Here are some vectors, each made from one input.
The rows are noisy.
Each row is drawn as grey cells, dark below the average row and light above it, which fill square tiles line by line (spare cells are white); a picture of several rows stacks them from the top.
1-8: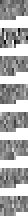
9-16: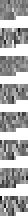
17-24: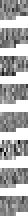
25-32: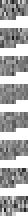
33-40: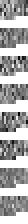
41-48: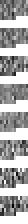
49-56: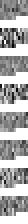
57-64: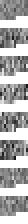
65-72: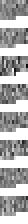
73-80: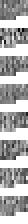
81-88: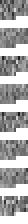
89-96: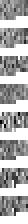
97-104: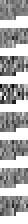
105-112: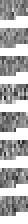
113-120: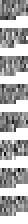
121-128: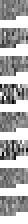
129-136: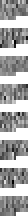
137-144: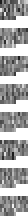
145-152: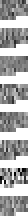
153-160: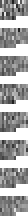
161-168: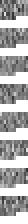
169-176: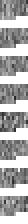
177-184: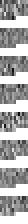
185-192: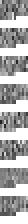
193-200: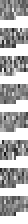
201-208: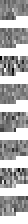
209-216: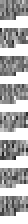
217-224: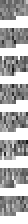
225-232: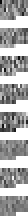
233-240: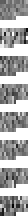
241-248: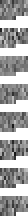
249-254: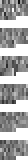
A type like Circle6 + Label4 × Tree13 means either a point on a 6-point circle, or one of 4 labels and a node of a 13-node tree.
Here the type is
Bool × (Circle16 + Label7).
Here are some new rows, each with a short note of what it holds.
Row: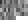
one of 7 labels and a true/false value
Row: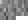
a point on a 16-point circle and a true/false value
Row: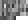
a point on a 16-point circle and a true/false value
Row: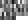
a point on a 16-point circle and a true/false value
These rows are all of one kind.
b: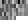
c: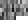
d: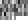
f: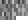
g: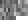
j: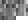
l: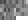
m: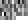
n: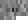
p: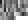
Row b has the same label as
d and l.
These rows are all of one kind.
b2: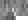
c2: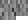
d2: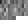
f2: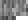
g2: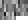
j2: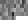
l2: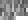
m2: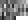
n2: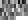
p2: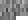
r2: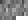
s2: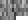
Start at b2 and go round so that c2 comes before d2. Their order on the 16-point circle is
b2, f2, n2, j2, g2, c2, d2, r2, s2, l2, m2, p2.
